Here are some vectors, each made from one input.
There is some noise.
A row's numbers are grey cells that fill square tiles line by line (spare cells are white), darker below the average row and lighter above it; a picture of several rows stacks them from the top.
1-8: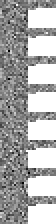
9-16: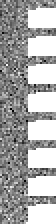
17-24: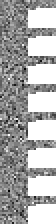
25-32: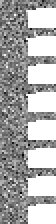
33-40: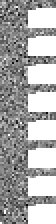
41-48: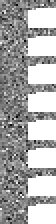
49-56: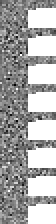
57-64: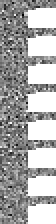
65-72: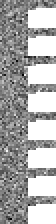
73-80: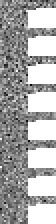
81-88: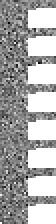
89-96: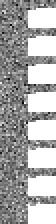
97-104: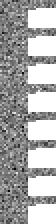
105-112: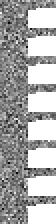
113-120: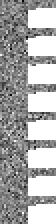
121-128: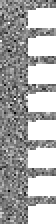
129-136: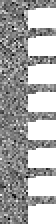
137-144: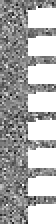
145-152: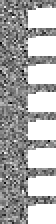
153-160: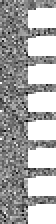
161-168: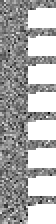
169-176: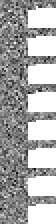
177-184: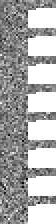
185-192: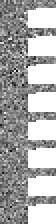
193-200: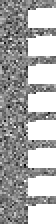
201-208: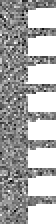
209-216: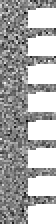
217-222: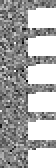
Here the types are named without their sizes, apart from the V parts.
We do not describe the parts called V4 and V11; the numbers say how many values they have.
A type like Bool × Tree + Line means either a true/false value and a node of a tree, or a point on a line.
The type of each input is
(Bool × Bool × Bool + V4) × V11 + Line × Line.
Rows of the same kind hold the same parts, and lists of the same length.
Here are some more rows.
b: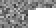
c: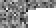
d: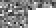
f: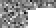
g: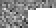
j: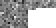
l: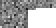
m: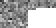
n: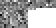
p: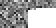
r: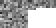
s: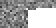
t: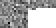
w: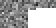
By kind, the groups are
b, g, j, l, m, r, s, t, w
c, n, p
d, f

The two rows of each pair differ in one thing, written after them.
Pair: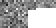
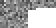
the value of V11
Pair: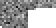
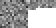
the value of V11
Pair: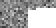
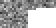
the value of V11
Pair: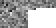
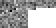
one of the three true/false values
